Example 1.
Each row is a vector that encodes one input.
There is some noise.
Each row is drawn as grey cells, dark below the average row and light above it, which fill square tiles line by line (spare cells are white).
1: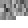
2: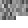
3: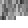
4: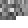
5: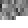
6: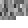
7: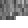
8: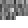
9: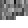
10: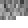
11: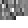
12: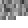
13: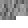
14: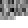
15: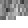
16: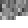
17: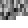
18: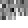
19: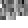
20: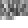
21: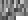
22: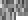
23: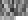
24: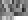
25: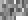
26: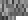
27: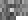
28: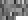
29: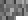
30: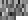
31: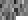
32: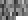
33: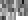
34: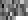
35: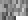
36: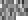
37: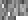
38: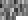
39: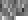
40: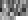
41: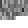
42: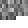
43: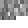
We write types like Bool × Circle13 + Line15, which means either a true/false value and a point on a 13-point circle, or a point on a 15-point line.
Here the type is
Bool × Line5.
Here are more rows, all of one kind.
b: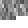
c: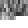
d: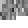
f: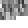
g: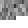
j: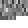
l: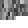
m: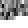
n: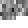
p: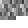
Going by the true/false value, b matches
g and p.
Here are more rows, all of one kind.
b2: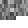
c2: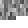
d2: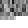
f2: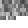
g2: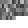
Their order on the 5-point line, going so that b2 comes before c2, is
d2, g2, b2, c2, f2.
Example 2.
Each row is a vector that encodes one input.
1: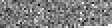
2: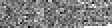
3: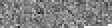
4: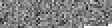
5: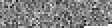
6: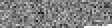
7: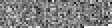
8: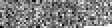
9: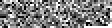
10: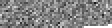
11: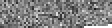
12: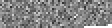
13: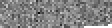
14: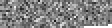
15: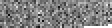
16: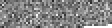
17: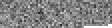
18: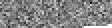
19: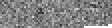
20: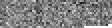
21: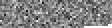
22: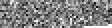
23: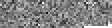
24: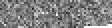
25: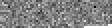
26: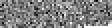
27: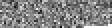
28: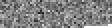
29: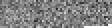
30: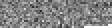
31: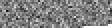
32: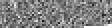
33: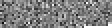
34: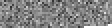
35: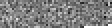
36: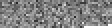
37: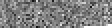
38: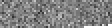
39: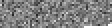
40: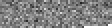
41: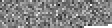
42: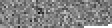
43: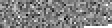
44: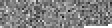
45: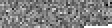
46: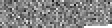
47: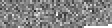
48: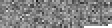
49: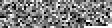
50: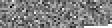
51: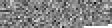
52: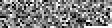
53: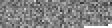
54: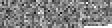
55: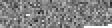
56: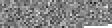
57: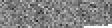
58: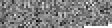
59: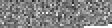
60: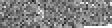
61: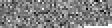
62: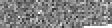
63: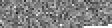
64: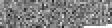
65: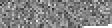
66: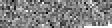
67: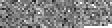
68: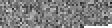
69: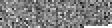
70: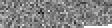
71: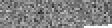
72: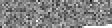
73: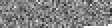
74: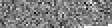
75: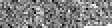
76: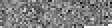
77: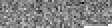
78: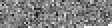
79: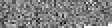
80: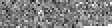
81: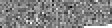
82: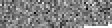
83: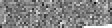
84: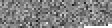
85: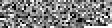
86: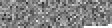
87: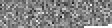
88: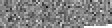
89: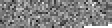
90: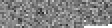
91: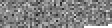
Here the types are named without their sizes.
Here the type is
List(Line).
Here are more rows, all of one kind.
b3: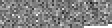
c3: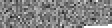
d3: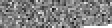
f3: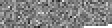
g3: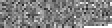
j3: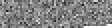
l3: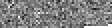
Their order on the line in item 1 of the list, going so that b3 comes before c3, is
l3, b3, f3, j3, c3, d3, g3.
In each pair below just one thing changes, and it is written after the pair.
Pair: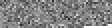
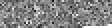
the place on the line in item 2 of the list
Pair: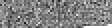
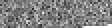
the place on the line in item 2 of the list
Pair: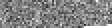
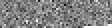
the place on the line in item 2 of the list
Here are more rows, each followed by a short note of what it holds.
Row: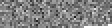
a list of one item
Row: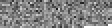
a list of one item
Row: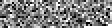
the empty list
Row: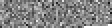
a list of two items
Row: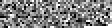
the empty list
